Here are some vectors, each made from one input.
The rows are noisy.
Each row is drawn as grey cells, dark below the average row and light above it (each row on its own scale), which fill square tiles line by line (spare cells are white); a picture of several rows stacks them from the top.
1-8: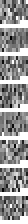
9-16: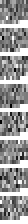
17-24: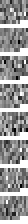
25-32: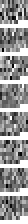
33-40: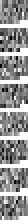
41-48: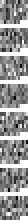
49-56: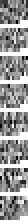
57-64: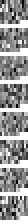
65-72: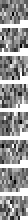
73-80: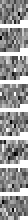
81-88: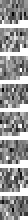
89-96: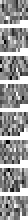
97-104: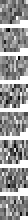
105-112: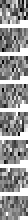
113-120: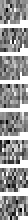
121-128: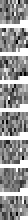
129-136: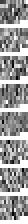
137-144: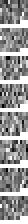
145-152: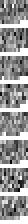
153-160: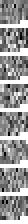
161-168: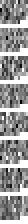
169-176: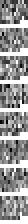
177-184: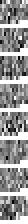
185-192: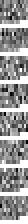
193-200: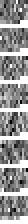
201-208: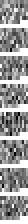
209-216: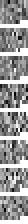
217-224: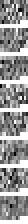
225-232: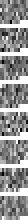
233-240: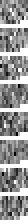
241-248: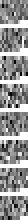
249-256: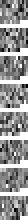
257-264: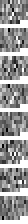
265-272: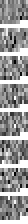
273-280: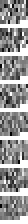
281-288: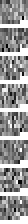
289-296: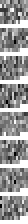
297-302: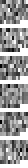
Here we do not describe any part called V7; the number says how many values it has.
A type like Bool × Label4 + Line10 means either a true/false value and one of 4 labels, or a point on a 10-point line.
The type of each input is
Circle8 × Circle8 + Circle10 × (Tree12 + V7).
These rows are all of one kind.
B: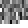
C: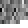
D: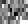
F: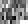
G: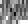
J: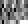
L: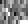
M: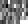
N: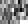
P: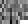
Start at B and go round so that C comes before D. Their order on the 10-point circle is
B, P, G, J, C, M, N, L, D, F.
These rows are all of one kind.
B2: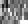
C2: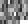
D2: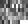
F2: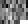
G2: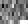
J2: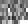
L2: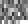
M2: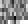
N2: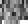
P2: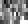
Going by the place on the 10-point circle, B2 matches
C2, F2 and P2.
